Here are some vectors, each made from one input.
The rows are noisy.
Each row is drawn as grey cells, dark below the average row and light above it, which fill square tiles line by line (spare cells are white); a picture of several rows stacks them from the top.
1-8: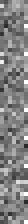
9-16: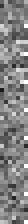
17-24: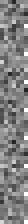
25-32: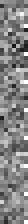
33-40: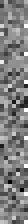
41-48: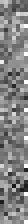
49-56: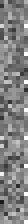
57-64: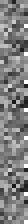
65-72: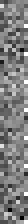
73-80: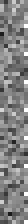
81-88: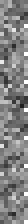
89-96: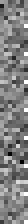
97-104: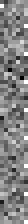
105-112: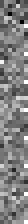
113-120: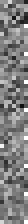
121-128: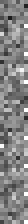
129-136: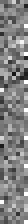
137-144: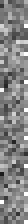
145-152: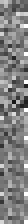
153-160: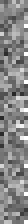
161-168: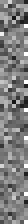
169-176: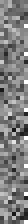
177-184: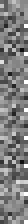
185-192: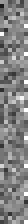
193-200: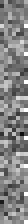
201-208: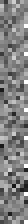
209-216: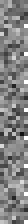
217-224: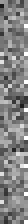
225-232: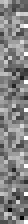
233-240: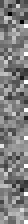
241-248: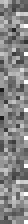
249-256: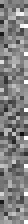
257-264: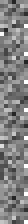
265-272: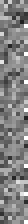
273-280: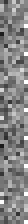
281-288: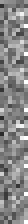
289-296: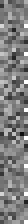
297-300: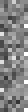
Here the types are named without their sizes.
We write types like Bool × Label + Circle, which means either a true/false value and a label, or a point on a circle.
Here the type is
Circle × Circle + Line.
